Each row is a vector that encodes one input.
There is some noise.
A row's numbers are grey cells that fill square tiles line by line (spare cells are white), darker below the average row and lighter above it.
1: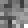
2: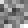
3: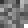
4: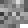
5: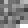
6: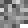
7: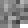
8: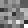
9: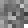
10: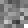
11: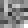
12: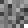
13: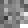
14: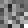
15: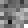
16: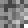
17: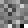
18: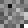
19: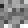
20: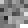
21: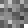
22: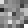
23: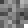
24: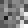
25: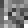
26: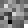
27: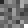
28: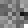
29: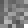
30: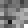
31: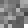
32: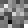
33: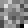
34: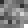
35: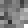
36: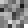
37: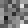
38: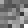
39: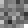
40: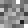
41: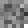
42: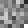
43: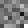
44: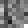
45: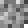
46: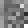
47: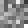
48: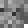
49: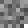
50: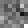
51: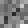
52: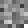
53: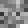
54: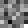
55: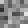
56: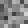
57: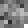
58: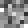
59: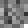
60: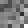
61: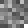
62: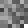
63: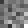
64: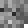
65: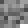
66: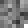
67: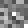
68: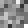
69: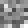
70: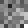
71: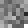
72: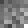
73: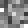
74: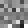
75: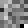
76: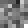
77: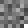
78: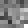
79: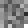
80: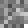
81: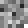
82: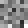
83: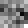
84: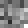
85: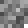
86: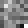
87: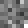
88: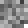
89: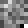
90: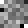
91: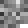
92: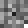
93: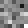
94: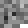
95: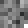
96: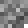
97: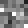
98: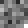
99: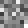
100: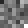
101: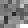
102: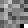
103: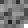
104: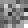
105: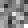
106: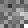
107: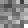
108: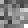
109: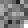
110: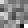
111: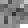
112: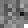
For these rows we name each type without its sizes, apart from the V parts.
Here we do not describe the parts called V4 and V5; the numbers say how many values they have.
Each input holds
a point on each of two lines, a true/false value, a value of V4 and a value of V5.
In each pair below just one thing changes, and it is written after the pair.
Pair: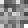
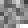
the value of V5
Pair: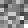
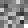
the place on one of the two lines
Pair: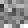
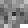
the value of V4
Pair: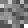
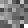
the place on one of the two lines
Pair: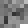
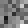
the place on one of the two lines
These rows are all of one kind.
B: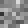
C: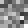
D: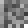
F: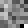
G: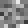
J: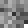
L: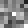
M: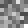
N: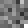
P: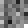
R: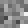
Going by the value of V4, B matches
C, G, L and M.
